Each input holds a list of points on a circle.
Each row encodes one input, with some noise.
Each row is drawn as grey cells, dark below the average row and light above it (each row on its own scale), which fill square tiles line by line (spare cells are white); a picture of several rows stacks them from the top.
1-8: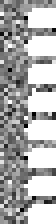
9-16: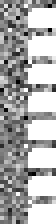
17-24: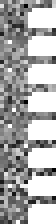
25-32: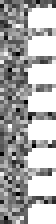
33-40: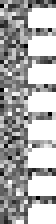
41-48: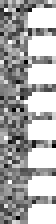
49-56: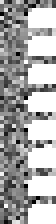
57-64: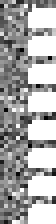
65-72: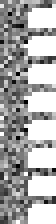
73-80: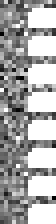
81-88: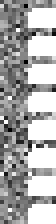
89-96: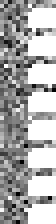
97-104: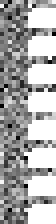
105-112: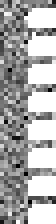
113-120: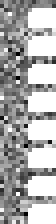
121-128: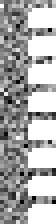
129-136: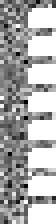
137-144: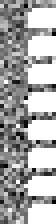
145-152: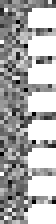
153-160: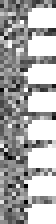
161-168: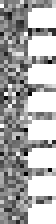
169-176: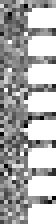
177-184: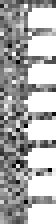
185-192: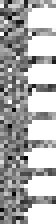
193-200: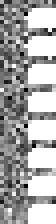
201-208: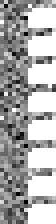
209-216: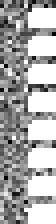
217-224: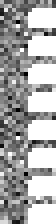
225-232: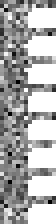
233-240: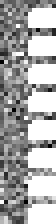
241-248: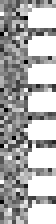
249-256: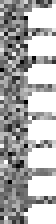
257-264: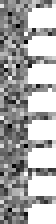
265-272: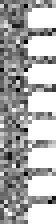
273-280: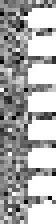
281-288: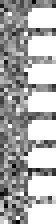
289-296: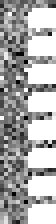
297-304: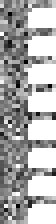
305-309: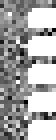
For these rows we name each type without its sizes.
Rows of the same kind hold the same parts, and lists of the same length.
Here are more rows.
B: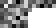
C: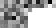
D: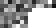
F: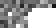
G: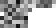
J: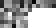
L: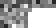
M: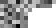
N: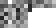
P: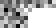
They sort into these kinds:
B, D, F, J, L
C, G, M, P
N

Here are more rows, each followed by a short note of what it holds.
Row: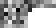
the empty list
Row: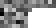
a list of two items
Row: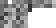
the empty list
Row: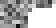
a list of one item
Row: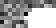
a list of two items
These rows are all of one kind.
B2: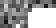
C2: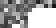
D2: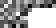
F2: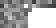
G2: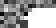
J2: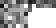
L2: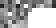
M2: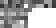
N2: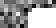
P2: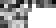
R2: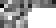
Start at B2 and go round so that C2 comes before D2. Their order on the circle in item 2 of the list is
B2, F2, J2, C2, P2, R2, L2, D2, N2, G2, M2.
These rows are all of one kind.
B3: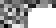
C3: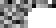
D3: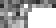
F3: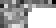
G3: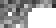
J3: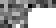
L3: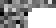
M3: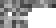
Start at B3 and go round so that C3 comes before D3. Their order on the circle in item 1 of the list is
B3, L3, F3, C3, D3, G3, M3, J3.
